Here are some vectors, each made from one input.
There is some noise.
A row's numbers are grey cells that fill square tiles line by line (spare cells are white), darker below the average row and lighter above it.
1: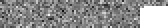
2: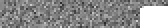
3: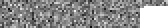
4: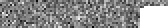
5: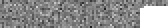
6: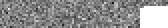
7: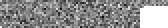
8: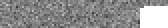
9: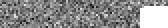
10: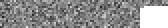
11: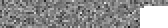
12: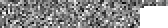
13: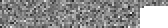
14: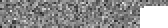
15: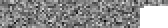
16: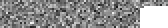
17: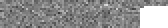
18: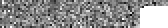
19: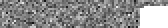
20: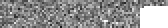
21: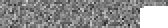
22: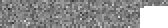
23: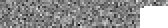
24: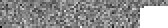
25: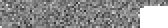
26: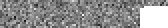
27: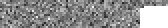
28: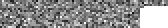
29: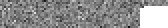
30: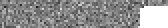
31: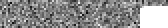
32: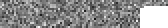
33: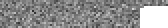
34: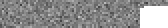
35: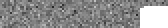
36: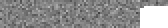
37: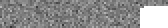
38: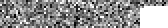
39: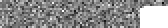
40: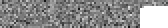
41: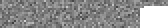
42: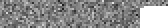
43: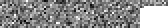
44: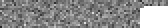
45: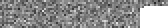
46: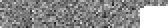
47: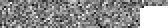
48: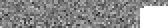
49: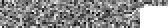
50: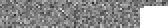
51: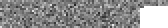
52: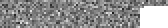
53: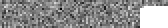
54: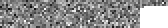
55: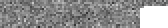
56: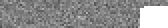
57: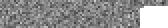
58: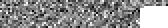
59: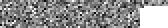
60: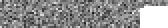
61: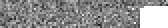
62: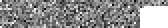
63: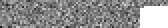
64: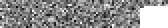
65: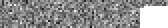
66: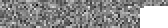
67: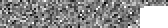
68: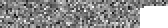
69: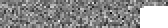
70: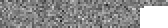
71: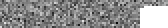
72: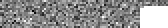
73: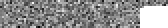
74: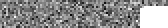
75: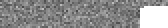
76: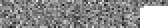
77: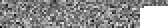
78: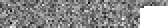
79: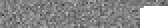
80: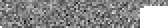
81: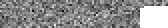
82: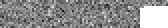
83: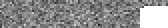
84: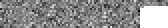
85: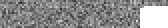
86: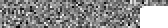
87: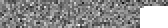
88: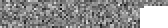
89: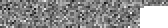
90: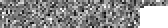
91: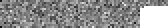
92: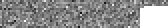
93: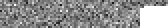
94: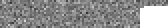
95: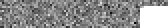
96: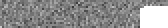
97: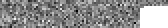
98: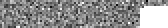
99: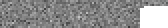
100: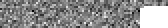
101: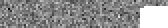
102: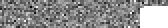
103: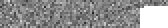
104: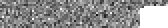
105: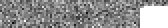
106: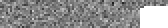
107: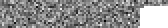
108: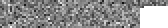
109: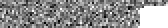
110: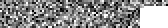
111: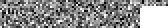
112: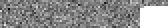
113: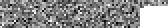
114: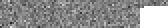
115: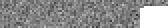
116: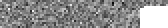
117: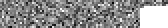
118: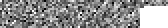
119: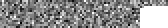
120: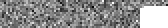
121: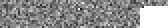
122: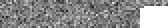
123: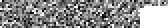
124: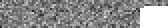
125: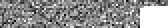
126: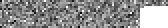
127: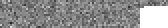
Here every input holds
either a point on an 8-point line, or a list of up to two points on a 4-point line.
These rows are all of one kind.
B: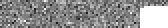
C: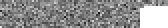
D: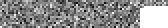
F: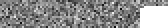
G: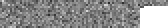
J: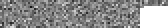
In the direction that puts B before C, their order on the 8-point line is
D, B, J, G, C, F.
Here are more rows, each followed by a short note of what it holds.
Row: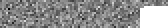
a point on an 8-point line
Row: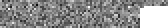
the empty list
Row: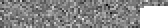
a list of two items
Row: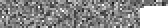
a list of one item
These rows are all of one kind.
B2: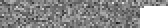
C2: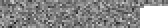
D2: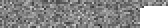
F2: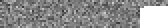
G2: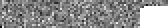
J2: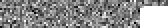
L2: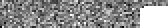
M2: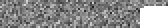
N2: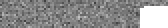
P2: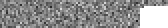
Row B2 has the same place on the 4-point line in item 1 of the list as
C2, D2, F2 and N2.
